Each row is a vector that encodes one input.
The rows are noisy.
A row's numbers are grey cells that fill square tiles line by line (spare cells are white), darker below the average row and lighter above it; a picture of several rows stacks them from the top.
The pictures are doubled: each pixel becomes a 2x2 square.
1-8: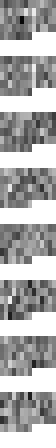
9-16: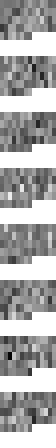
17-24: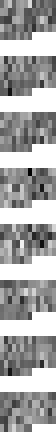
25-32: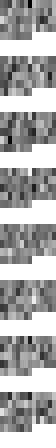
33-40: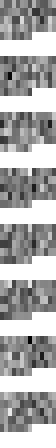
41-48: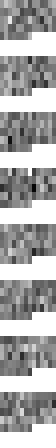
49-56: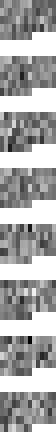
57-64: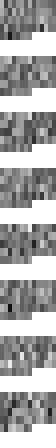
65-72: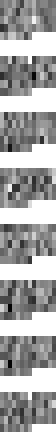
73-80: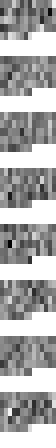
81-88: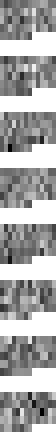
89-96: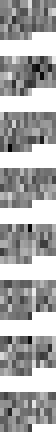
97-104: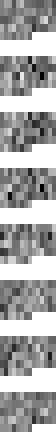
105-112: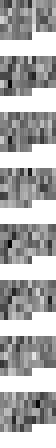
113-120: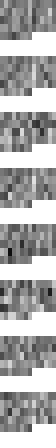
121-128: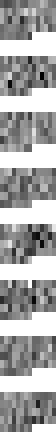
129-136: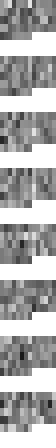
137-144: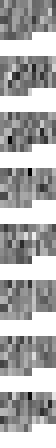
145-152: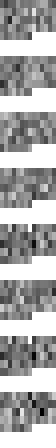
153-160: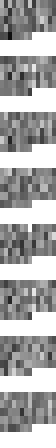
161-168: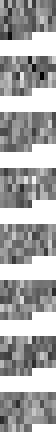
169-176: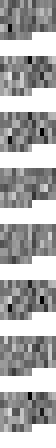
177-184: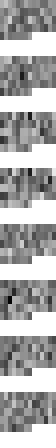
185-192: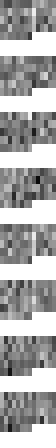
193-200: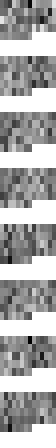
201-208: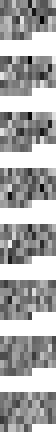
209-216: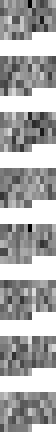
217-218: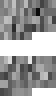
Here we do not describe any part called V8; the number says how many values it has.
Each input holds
a point on a 10-point line, together with either a point on a 10-point line, or a value of V8.
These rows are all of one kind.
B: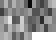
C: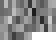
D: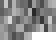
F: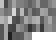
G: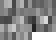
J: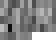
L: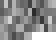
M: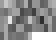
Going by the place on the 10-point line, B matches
D and L.
